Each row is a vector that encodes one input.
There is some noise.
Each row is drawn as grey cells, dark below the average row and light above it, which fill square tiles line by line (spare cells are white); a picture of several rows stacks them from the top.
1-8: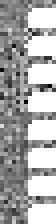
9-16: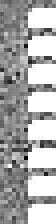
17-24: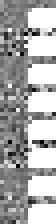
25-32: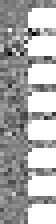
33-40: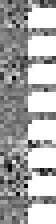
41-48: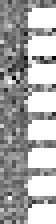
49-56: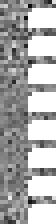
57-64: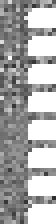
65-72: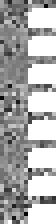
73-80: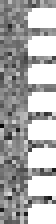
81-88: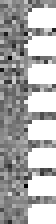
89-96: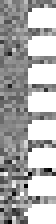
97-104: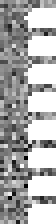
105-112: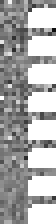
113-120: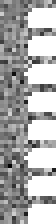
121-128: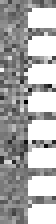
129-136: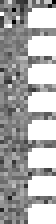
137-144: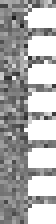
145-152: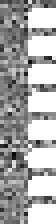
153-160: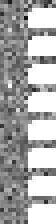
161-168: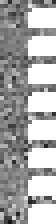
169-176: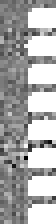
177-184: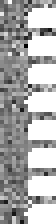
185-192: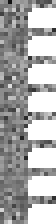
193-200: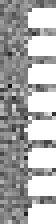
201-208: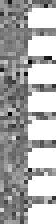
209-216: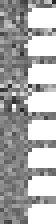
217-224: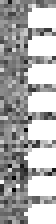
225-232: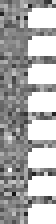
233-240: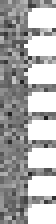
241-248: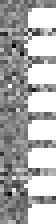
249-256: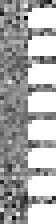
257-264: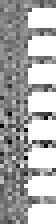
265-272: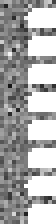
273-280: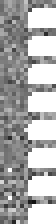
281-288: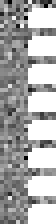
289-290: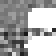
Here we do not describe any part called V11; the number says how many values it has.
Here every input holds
either a point on a 7-point line and a true/false value, or a point on a 10-point line and a value of V11.
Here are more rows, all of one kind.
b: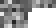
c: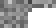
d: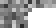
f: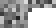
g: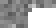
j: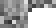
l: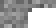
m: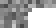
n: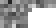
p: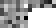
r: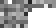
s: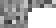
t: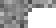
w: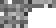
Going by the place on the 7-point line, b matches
d, f, g and r.
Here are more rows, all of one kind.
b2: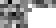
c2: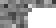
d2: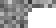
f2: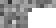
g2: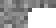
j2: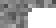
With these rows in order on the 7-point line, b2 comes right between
f2 and g2.
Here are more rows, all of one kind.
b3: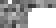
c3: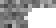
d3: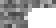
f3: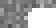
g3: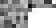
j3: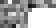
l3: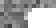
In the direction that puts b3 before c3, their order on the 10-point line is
d3, l3, b3, g3, j3, f3, c3.
